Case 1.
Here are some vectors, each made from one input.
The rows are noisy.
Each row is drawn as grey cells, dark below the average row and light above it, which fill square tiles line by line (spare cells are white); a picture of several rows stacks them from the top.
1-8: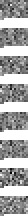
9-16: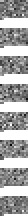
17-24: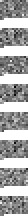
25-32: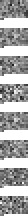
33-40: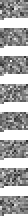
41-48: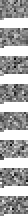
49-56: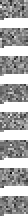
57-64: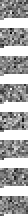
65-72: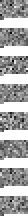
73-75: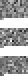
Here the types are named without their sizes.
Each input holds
a point on a line.
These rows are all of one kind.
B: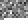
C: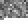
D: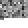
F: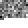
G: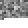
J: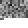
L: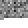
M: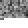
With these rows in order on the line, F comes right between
C and L.
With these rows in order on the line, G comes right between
C and M.
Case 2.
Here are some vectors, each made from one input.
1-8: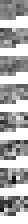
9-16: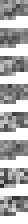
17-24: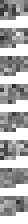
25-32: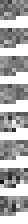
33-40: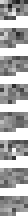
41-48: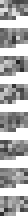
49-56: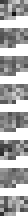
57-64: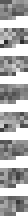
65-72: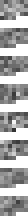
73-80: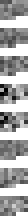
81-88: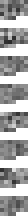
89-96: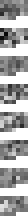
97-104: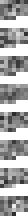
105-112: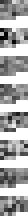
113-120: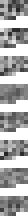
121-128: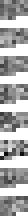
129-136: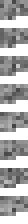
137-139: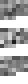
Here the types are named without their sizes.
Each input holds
a node of a tree.
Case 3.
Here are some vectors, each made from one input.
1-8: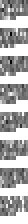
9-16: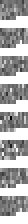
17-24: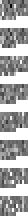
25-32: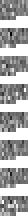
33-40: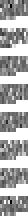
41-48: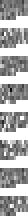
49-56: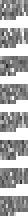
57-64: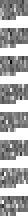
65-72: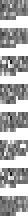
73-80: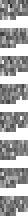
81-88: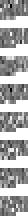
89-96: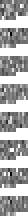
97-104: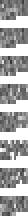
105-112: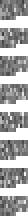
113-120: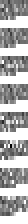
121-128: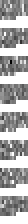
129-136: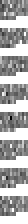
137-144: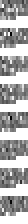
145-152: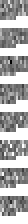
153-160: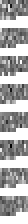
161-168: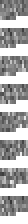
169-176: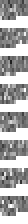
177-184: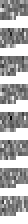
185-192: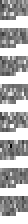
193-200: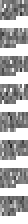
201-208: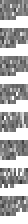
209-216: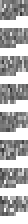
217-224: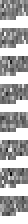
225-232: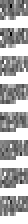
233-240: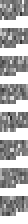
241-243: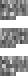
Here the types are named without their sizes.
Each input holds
a point on a line.
